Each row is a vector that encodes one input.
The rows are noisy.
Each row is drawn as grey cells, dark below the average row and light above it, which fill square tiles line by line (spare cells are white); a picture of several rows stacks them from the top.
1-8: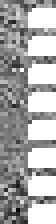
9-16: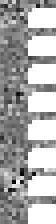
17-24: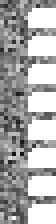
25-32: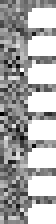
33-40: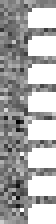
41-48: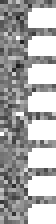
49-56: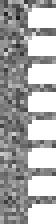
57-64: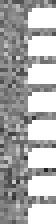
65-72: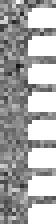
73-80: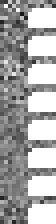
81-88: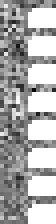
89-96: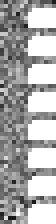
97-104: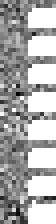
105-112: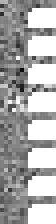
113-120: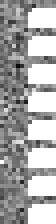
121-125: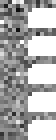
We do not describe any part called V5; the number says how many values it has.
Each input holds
a list of up to three items, each a true/false value and a value of V5.
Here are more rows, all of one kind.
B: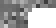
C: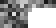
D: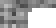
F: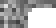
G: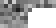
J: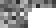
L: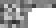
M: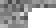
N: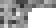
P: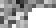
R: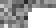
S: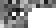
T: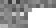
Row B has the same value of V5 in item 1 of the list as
C and L.
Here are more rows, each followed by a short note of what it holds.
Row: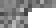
a list of three items
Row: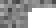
a list of three items
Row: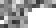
the empty list
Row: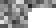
the empty list
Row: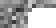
a list of one item
